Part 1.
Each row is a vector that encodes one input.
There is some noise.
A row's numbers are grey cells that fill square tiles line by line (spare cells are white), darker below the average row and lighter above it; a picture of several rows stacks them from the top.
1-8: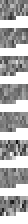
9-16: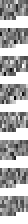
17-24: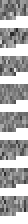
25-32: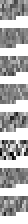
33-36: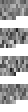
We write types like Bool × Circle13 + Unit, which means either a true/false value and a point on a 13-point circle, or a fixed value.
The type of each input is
Tree7.
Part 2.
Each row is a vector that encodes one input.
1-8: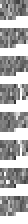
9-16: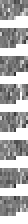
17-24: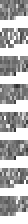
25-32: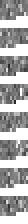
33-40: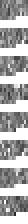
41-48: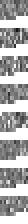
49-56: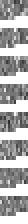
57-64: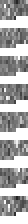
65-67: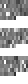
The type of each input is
Bool × Bool × Bool × Bool.
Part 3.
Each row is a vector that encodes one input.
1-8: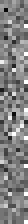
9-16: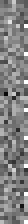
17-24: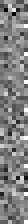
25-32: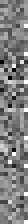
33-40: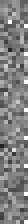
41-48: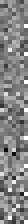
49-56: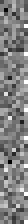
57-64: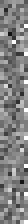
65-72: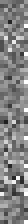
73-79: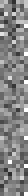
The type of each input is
Bool × Bool × Bool.
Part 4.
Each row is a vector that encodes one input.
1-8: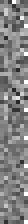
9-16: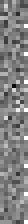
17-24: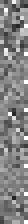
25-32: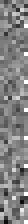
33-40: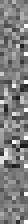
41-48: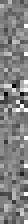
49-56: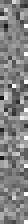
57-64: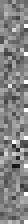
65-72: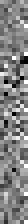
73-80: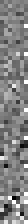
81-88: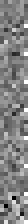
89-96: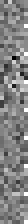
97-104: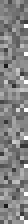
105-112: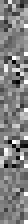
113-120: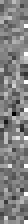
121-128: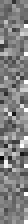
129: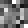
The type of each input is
Circle20.
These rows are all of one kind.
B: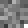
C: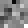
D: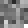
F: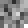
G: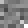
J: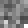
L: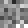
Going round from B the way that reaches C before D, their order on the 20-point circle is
B, L, G, F, C, J, D.
